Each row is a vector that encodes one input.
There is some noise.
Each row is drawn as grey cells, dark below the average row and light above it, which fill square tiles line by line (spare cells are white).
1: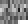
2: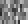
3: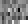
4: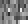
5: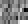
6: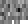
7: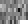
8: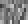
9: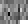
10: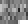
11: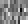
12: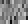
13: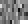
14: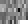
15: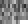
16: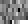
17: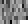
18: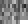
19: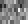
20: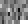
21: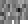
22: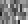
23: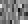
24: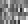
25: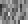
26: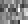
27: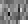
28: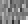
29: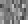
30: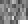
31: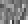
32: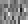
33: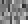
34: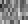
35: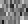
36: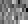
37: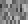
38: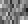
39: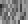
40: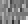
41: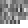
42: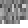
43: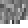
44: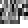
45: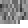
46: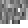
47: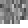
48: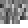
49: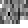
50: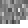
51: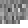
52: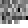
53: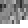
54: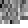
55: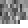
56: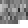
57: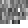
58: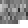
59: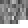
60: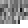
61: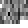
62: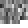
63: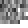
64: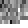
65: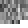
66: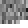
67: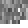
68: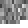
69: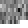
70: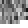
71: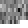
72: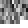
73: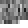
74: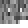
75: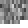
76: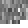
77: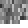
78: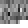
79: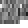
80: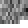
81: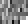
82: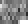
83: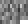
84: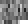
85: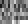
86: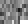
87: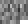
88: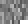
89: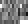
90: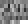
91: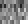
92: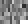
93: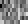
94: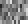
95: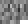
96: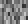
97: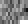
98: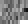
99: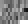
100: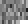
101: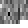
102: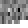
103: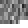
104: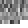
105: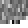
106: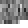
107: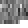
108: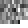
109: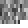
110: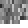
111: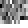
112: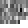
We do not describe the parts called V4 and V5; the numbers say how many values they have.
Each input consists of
a value of V4, together with either a point on a 6-point circle and a true/false value, or a value of V5.
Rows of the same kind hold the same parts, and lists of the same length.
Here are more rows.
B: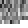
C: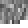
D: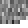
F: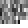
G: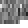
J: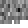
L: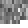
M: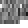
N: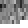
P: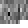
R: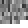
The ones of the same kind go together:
B, C, D, F, L, N
G, J, M, P, R

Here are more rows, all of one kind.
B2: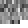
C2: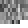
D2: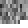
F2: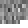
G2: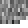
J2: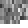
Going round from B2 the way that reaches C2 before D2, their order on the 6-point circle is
B2, C2, D2, J2, G2, F2.
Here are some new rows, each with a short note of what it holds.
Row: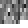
a value of V4 and a value of V5
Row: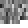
a point on a 6-point circle, a true/false value and a value of V4
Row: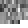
a point on a 6-point circle, a true/false value and a value of V4
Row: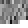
a value of V4 and a value of V5
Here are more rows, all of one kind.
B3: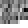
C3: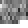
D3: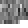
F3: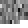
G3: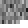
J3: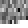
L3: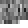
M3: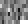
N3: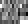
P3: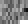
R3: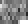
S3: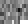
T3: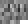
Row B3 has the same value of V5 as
G3 and P3.
